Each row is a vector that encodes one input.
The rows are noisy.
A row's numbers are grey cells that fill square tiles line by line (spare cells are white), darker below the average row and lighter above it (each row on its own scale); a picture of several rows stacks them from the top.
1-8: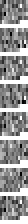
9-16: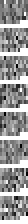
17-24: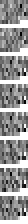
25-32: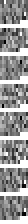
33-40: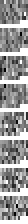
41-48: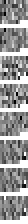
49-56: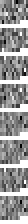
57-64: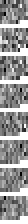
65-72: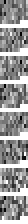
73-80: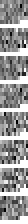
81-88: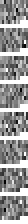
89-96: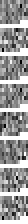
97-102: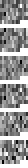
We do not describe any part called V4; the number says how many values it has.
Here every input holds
a point on a 6-point line and a value of V4, together with either a fixed value, or three true/false values.
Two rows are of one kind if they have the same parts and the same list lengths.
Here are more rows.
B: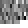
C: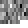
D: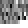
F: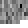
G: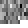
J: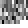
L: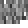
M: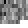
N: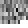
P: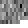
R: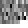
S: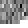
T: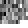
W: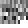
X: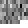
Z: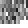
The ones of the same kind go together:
B, D, F, M, N, R
C, G, J, L, P, S, T, W, X, Z

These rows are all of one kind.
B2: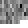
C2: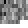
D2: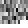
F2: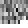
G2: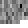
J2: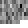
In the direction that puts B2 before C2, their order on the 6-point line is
F2, D2, J2, G2, B2, C2.
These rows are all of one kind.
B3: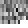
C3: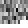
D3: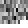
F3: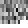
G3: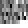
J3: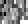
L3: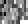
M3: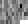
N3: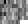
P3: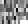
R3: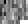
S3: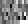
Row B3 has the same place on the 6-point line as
F3, J3 and L3.
